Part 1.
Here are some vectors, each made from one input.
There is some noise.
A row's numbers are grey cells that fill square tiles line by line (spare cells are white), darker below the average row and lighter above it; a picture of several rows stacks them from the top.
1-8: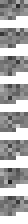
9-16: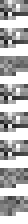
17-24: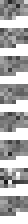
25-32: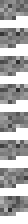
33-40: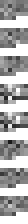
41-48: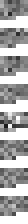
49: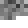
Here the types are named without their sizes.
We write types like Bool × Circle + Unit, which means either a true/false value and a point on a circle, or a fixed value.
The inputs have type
List(Line).
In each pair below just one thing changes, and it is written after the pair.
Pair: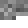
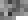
the place on the line in item 1 of the list
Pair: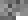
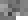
the place on the line in item 2 of the list
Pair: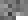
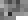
the place on the line in item 1 of the list
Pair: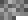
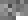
the place on the line in item 1 of the list
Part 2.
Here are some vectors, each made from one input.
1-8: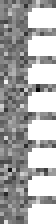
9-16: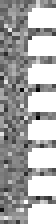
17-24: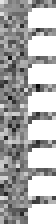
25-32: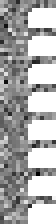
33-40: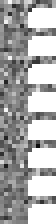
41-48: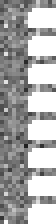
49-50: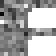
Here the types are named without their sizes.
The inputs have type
(Circle + Unit) × Line.
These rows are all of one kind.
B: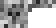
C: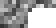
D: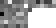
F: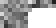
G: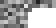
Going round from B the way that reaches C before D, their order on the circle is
B, F, C, D, G.
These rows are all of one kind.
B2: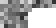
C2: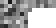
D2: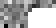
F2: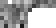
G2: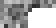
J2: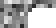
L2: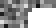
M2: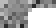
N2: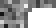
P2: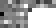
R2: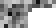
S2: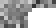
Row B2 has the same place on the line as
G2, L2 and N2.
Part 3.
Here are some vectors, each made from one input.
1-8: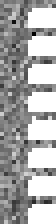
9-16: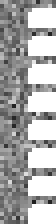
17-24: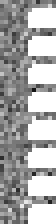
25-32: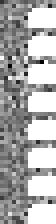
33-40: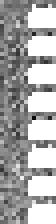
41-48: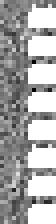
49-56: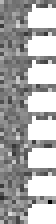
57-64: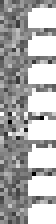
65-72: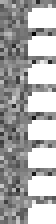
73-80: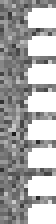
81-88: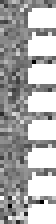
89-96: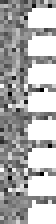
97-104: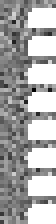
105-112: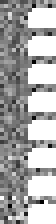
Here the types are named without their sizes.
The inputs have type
List(Circle).
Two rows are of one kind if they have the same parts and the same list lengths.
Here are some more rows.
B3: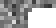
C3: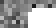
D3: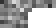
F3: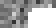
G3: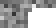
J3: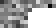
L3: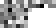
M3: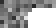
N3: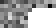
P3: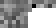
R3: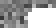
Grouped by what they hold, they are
B3, C3, D3, G3, J3, M3, N3, P3
F3, R3
L3

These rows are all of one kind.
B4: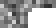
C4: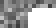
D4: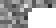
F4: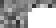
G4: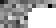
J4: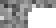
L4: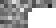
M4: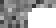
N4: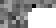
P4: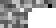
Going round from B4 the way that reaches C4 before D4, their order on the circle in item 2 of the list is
B4, P4, G4, F4, C4, J4, M4, L4, N4, D4.
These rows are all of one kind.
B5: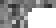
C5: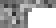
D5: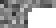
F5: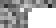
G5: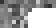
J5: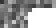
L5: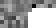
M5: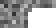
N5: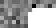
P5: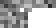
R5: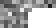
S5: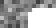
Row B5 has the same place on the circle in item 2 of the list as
F5, G5 and P5.
